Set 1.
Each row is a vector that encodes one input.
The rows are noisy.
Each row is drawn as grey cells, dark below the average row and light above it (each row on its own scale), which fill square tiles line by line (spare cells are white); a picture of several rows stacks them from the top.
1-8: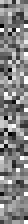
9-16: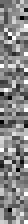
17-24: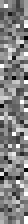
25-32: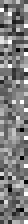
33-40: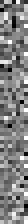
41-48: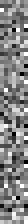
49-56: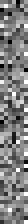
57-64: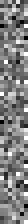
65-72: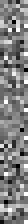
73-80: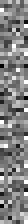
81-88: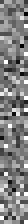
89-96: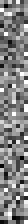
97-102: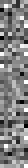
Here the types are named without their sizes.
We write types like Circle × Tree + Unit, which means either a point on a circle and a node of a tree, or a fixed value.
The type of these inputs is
(Circle + Unit) × Line.
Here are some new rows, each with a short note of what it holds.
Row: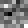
a point on a line
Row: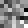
a point on a line
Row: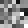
a point on a line
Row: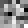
a point on a line
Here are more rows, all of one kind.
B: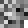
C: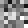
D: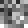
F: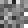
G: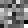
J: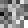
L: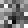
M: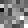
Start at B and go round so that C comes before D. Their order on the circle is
B, J, M, F, C, G, D, L.
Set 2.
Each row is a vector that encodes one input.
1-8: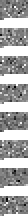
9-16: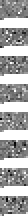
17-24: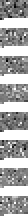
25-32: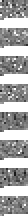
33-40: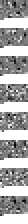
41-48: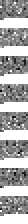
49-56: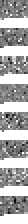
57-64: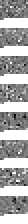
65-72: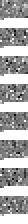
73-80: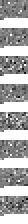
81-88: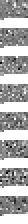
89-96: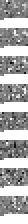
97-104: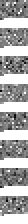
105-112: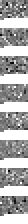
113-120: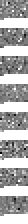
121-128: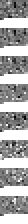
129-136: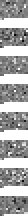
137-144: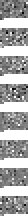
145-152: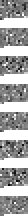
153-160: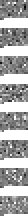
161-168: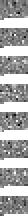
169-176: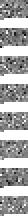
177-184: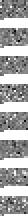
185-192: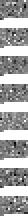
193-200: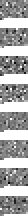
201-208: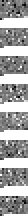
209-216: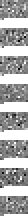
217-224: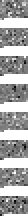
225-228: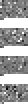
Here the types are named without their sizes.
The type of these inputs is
List(Line).
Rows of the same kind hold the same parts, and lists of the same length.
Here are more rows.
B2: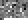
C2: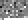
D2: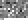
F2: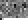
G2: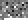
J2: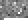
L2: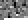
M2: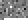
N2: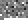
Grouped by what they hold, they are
B2, F2, J2, L2, M2
C2
D2, G2, N2

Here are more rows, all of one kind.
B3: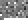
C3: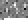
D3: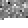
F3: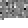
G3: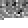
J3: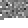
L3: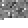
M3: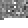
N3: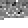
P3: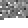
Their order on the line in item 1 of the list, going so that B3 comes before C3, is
N3, M3, G3, B3, L3, P3, J3, F3, D3, C3.
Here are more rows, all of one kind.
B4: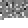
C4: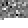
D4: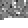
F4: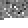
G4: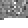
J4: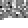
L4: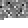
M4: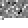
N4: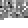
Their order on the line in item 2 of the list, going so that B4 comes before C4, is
G4, M4, N4, L4, B4, F4, J4, D4, C4.
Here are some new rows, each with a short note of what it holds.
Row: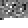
a list of one item
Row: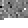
a list of two items
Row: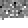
the empty list
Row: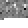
a list of two items
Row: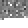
the empty list
